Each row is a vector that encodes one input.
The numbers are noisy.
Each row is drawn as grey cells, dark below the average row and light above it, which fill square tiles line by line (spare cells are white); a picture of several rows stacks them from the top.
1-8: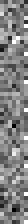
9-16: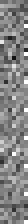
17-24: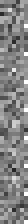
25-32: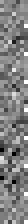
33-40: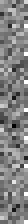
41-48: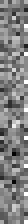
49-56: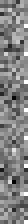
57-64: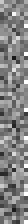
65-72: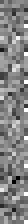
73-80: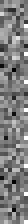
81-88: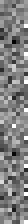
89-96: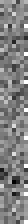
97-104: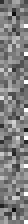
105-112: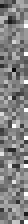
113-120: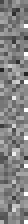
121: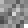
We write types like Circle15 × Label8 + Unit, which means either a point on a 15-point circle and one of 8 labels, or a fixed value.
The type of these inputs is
Line7 + List2(Line3 × Line3).
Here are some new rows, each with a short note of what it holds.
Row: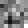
the empty list
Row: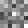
a list of two items
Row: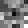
a point on a 7-point line
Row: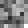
the empty list
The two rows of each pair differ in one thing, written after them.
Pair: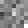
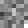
the place on one of the two 3-point lines in item 2 of the list
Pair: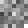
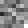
the place on one of the two 3-point lines in item 1 of the list
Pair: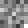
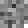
the place on one of the two 3-point lines in item 1 of the list
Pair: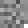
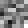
the place on one of the two 3-point lines in item 1 of the list
